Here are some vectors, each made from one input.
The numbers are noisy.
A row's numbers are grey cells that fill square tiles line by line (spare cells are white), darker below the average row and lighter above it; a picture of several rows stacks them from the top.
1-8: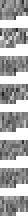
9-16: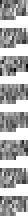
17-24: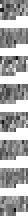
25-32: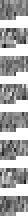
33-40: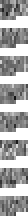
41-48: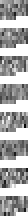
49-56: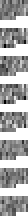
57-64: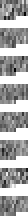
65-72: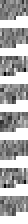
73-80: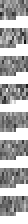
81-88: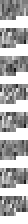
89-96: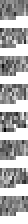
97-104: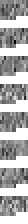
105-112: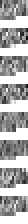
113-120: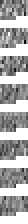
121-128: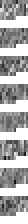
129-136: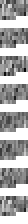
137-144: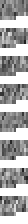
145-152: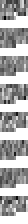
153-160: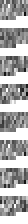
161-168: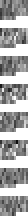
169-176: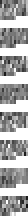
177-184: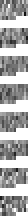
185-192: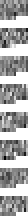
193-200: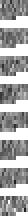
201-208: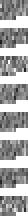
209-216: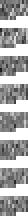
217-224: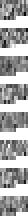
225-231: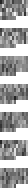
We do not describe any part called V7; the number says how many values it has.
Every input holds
either a point on a 9-point circle, or a fixed value, or a node of each of two 8-node trees, or two values of V7.
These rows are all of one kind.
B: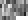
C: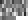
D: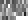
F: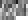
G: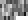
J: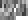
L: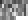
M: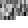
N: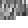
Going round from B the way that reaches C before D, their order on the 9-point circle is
B, G, M, N, J, F, L, C, D.
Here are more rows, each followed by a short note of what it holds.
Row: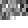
a fixed value
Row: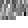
a point on a 9-point circle
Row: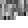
a point on a 9-point circle
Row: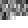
a fixed value
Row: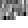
a point on a 9-point circle
